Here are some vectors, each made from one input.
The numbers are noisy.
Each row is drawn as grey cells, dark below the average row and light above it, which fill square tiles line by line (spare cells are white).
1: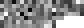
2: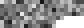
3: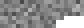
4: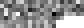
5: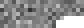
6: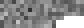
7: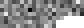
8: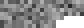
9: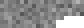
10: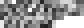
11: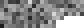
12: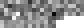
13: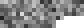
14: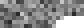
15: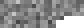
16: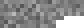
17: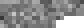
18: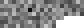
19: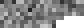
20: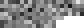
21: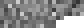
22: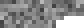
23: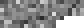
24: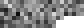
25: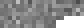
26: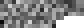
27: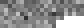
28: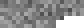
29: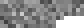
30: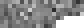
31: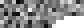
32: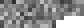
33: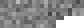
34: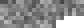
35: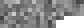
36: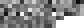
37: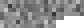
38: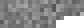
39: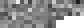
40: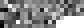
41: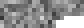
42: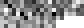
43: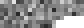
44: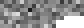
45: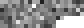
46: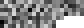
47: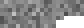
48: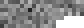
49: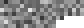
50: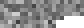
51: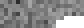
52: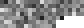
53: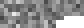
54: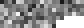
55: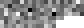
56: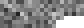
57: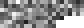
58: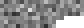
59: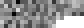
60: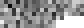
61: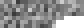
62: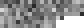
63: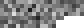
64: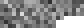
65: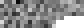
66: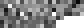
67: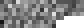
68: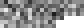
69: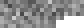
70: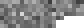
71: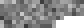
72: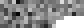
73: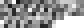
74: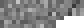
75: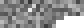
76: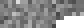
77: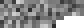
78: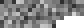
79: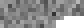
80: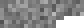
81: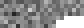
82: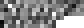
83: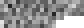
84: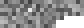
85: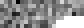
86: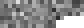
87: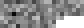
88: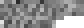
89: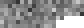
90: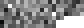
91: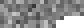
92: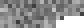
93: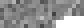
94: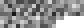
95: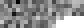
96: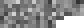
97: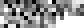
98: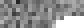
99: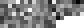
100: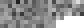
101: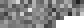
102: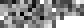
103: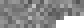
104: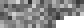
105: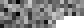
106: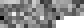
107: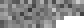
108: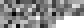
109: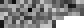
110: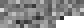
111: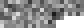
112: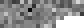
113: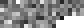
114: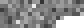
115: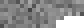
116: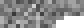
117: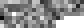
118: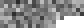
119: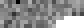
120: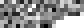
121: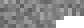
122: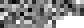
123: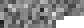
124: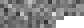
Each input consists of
either a point on an 11-point circle, or a point on a 10-point line.
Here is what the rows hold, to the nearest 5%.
About 50% of them hold a point on an 11-point circle. The rest hold a point on a 10-point line.
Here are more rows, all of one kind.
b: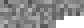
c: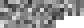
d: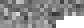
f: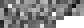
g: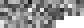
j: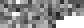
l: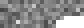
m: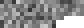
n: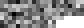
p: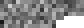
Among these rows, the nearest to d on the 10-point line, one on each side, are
f and j.
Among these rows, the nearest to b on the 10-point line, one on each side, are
c and n.
